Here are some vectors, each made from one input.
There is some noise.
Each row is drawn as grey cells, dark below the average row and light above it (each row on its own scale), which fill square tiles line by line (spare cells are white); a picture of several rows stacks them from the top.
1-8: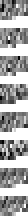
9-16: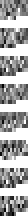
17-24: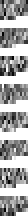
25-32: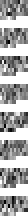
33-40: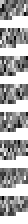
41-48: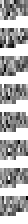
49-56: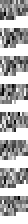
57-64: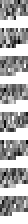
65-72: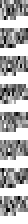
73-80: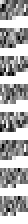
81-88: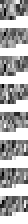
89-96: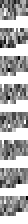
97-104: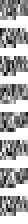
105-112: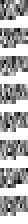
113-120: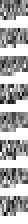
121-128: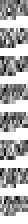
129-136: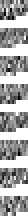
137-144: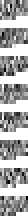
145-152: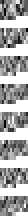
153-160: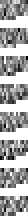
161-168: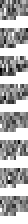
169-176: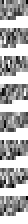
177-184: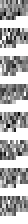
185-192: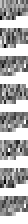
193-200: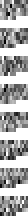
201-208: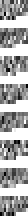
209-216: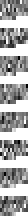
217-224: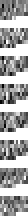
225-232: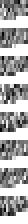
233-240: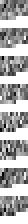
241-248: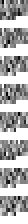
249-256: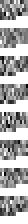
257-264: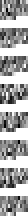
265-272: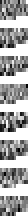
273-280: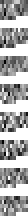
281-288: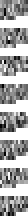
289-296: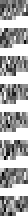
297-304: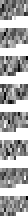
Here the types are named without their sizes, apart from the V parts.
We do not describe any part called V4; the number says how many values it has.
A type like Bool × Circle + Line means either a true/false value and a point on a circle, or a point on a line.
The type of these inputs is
Bool × V4 + Line.
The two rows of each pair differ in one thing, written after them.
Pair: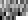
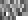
the value of V4
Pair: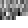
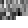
the value of V4
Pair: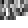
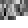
the true/false value
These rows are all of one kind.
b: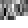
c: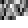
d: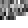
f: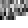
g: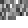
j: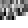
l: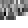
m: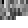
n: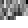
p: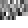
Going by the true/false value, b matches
c, g and n.
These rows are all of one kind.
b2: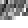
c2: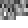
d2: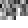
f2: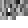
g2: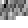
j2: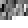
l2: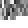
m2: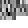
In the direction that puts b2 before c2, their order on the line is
j2, b2, g2, c2, l2, d2, f2, m2.
